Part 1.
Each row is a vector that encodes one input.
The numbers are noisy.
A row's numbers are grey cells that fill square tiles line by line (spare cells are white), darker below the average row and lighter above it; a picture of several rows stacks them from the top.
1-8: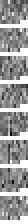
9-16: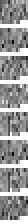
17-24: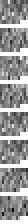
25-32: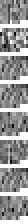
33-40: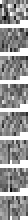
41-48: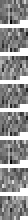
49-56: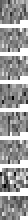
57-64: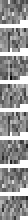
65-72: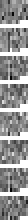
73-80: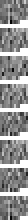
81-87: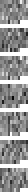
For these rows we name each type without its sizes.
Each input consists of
either a fixed value, or three true/false values.
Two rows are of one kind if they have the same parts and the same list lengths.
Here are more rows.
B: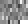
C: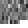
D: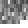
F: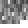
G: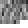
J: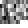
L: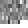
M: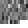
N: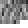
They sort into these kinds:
B, C, D, F, G, L, M, N
J

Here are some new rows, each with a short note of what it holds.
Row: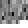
three true/false values
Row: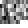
a fixed value
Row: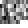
a fixed value
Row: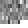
three true/false values
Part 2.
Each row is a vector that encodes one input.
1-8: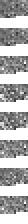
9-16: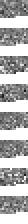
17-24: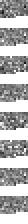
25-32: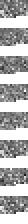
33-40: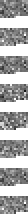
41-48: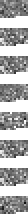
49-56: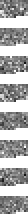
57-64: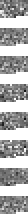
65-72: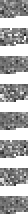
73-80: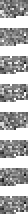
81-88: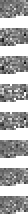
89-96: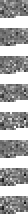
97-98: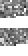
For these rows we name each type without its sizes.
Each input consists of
a point on a line.
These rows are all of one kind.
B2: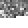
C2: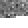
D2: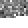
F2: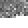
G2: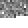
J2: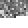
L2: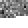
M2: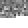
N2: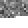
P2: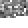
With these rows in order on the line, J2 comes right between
B2 and G2.
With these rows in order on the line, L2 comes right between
D2 and N2.
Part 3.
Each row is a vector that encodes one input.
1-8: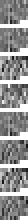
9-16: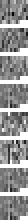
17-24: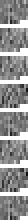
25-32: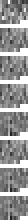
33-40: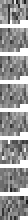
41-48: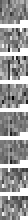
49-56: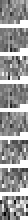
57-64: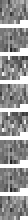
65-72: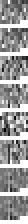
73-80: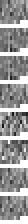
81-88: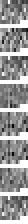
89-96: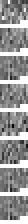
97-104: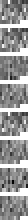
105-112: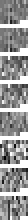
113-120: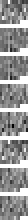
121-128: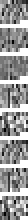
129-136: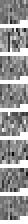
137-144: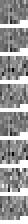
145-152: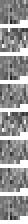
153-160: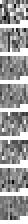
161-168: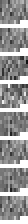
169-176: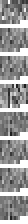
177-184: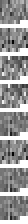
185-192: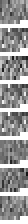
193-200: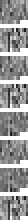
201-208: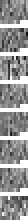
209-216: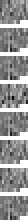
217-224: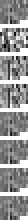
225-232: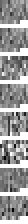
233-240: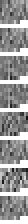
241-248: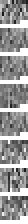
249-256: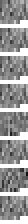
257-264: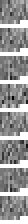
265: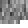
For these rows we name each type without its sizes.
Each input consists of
either a fixed value, or three true/false values.
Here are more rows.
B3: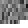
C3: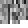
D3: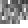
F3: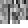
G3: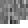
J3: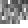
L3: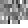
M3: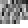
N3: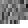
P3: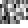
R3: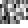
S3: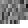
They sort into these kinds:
B3, C3, D3, F3, G3, J3, L3, M3, N3, S3
P3, R3

